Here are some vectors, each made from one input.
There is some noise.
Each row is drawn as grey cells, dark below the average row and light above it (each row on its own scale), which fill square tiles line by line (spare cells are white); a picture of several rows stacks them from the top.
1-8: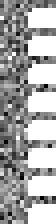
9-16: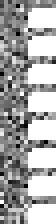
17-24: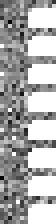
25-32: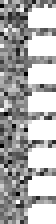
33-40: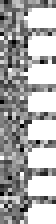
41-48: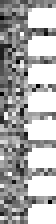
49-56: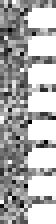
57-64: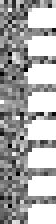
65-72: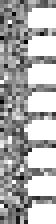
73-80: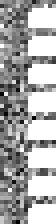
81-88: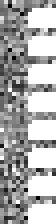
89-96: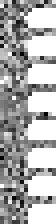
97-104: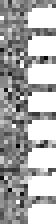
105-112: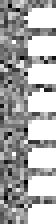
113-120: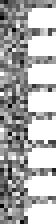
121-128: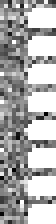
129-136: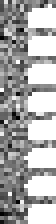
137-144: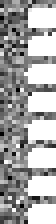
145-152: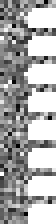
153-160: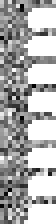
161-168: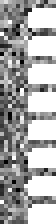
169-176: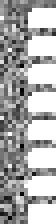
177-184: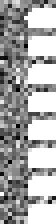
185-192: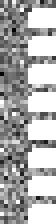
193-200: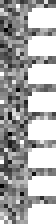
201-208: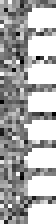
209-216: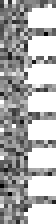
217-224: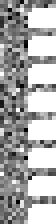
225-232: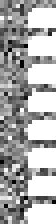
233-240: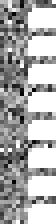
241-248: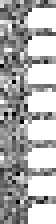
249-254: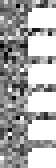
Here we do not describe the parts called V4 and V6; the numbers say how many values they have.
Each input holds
a point on an 8-point line and a value of V6, together with either a point on a 9-point line and three true/false values, or a value of V4.
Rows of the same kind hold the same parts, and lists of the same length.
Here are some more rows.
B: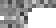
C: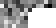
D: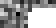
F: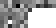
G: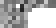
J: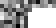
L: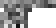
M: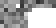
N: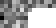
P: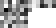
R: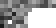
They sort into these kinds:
B, J, P
C, D, F, G, L, M, N, R

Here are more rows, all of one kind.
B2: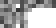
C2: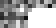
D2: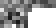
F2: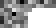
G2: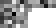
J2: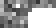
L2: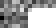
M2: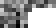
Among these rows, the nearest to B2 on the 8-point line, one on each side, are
J2 and M2.
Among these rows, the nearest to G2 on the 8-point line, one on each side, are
C2 and J2.
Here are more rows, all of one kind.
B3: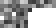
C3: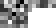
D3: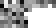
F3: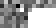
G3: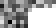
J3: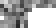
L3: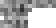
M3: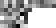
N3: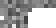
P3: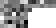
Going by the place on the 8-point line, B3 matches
C3 and D3.
